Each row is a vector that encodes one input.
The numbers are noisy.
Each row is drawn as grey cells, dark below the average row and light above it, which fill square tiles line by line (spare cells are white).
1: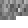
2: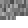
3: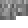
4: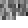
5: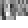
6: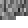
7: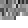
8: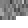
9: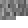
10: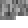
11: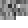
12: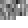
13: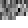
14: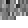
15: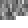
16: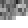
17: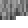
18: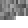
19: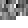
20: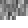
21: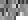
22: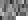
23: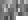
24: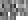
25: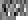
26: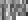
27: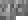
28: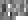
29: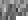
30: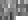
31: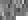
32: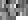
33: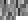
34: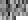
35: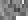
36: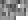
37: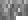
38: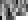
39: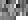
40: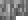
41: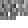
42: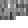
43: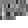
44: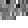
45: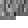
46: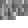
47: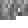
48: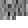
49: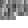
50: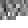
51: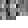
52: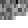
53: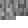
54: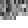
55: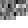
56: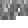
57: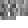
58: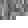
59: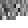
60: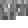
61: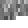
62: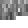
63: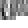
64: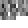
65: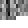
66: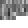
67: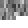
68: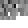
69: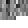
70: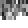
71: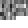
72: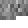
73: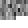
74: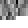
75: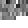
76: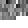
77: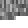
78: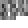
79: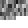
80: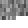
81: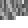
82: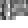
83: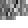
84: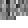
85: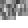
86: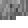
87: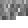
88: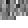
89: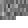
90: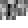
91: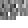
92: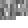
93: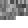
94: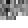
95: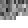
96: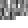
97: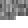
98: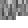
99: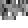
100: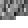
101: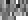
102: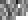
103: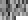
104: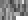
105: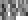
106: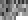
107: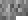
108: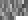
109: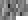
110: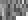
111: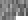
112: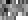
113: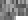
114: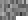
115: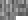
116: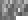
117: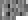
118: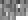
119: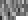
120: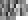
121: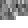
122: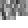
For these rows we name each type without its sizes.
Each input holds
a point on a circle, together with a list of points on a line.
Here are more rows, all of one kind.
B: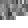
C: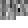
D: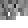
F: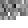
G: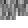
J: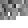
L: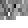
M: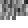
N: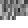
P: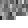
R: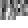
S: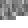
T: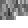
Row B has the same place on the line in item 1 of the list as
L and P.
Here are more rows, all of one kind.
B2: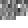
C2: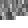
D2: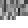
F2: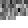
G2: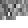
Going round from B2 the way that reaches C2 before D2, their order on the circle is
B2, F2, G2, C2, D2.
